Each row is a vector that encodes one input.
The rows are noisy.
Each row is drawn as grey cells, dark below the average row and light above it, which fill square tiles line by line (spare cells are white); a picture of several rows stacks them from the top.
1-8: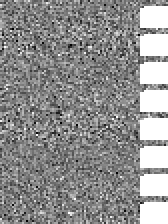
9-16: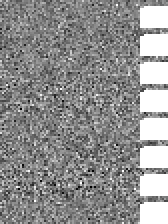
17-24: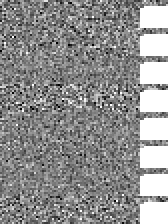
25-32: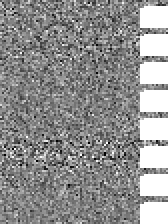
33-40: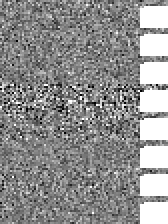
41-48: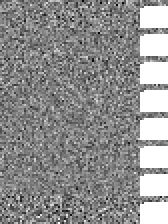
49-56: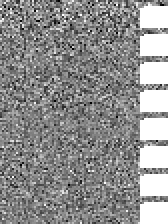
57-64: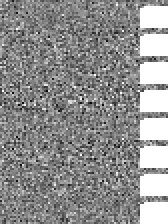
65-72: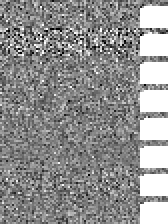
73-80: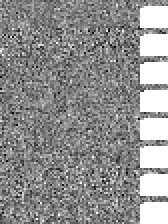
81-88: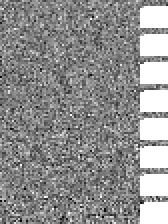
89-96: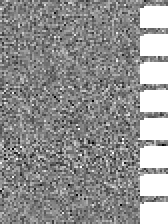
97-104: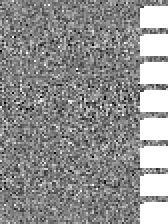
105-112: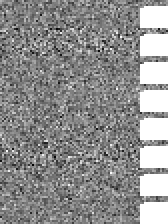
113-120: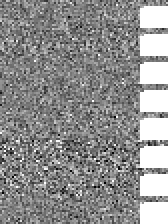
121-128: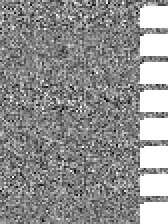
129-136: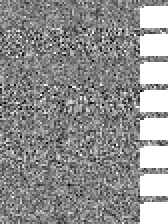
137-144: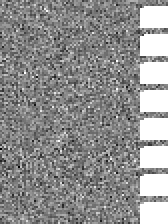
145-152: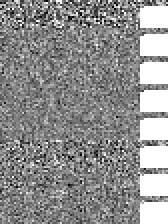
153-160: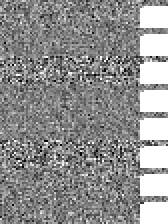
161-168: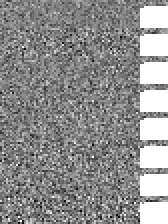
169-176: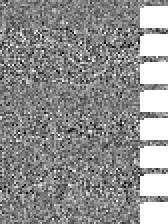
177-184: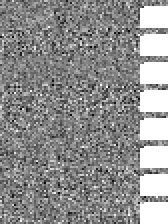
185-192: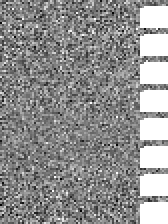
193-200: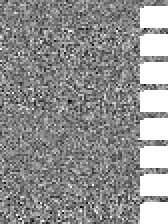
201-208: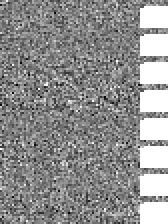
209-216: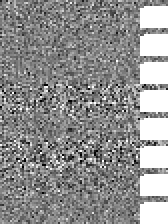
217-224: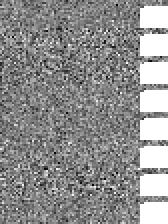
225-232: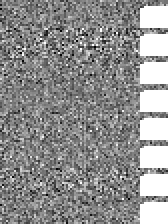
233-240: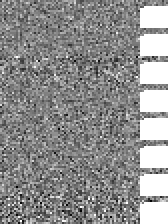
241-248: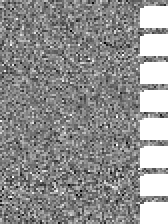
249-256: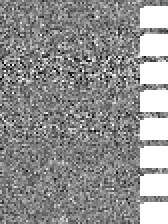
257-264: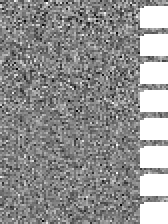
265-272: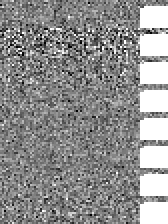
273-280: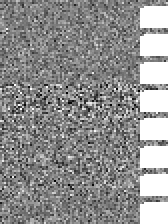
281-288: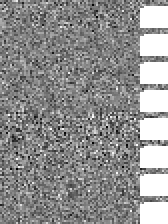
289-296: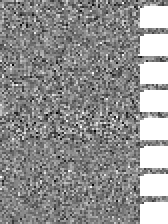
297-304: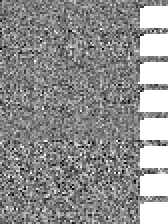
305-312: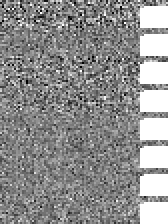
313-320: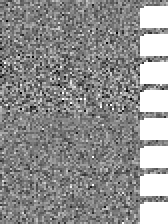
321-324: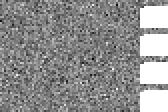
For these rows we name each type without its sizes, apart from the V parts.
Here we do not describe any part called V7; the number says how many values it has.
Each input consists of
a value of V7, together with either a fixed value, or a label and three true/false values.
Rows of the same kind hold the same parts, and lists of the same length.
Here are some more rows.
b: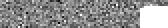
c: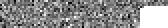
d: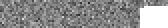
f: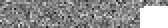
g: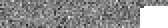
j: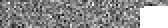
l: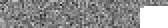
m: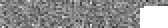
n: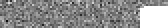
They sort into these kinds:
b, f
c, d, g, j, l, m, n

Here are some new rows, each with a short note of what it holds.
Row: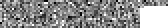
a value of V7
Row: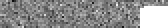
a value of V7
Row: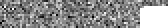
a value of V7
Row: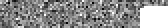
a value of V7
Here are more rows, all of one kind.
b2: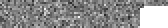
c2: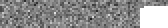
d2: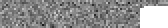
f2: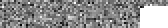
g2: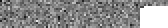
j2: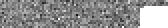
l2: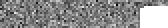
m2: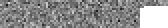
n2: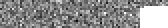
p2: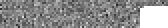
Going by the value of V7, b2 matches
j2 and p2.
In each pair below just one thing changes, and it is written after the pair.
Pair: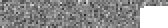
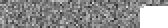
one of the three true/false values
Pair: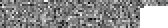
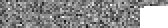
the value of V7
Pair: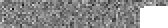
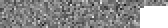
the label
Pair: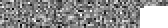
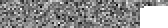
one of the three true/false values
